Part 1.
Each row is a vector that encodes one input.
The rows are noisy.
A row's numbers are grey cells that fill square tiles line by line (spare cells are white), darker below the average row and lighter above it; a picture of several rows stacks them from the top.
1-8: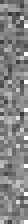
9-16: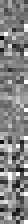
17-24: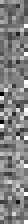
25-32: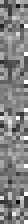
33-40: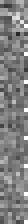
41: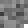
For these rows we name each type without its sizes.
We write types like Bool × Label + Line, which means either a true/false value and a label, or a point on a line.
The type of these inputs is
List(Line).
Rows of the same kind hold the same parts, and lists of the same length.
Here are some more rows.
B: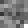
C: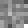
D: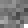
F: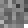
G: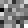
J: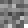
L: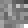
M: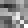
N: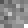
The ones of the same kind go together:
B, D, F, J
C, L, M, N
G

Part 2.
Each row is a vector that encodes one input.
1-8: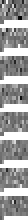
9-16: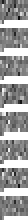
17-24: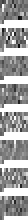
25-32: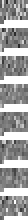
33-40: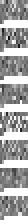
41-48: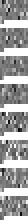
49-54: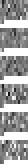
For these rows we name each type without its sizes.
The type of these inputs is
Bool × Bool × Bool × Bool × Line.
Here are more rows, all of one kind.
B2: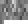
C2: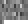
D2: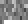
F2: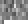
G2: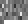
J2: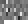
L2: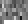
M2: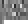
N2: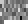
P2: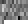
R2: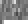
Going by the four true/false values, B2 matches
D2, N2 and R2.
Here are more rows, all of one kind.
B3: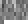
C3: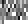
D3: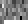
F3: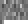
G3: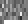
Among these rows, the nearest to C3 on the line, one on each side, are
B3 and F3.
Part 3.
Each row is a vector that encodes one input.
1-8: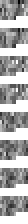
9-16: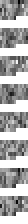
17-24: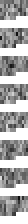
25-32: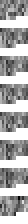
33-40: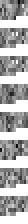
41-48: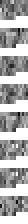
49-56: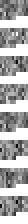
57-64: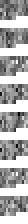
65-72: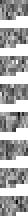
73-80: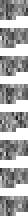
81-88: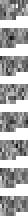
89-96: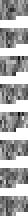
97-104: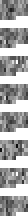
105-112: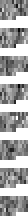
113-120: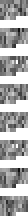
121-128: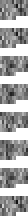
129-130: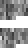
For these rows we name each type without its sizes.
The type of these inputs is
Circle + Line.
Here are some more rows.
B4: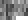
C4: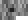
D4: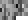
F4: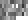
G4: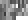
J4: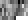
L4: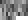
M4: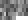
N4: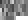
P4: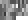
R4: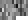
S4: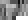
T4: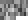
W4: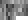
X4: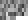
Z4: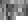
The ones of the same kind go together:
B4, C4, L4, M4, N4, W4, Z4
D4, F4, G4, J4, P4, R4, S4, T4, X4

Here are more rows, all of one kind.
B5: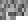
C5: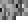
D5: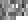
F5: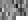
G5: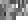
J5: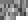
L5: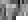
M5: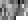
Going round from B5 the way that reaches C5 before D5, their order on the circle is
B5, J5, F5, C5, M5, L5, G5, D5.
